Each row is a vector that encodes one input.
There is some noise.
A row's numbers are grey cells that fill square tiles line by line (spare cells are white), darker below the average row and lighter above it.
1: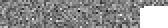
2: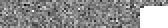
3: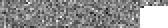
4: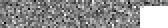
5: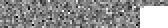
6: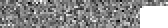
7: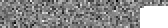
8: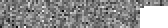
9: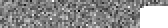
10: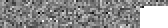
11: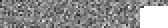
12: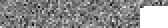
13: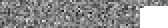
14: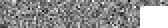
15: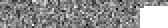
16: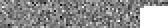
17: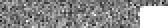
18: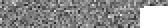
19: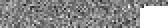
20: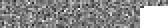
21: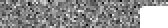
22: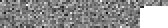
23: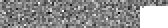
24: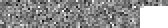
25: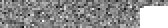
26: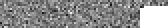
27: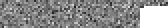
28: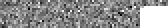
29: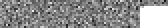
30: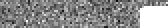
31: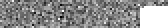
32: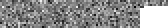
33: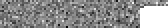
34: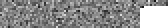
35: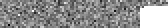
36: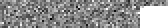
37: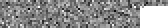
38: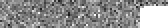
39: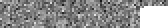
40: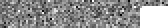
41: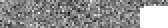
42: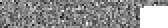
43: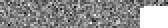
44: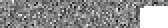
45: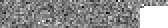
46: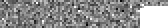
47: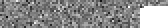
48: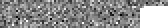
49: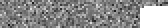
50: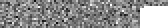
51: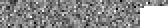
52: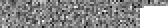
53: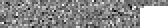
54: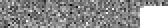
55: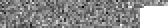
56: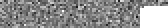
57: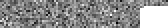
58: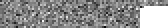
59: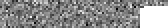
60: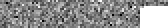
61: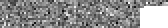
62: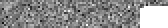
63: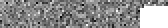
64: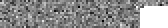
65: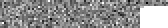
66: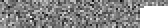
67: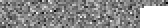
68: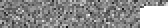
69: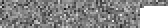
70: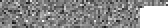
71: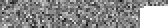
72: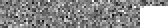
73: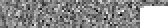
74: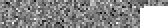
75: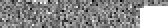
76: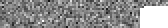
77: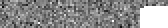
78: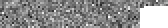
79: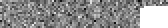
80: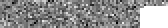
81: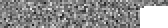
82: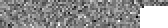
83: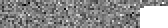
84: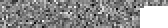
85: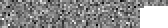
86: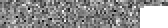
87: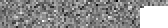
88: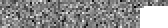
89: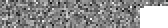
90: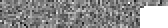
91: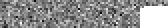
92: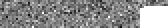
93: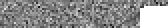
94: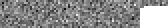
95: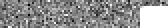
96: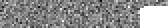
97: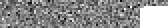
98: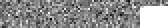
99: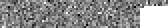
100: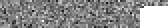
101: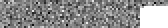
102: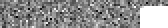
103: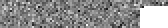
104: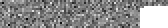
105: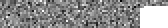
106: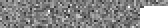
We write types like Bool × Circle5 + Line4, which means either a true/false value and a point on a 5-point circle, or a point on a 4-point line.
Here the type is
Bool × Bool × Bool × Bool × Line5 × Line5 × Line5.
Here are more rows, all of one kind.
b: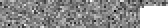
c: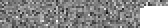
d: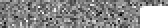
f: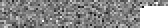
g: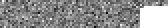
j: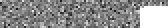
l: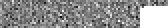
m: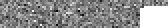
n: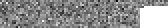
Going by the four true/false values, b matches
f, g and m.
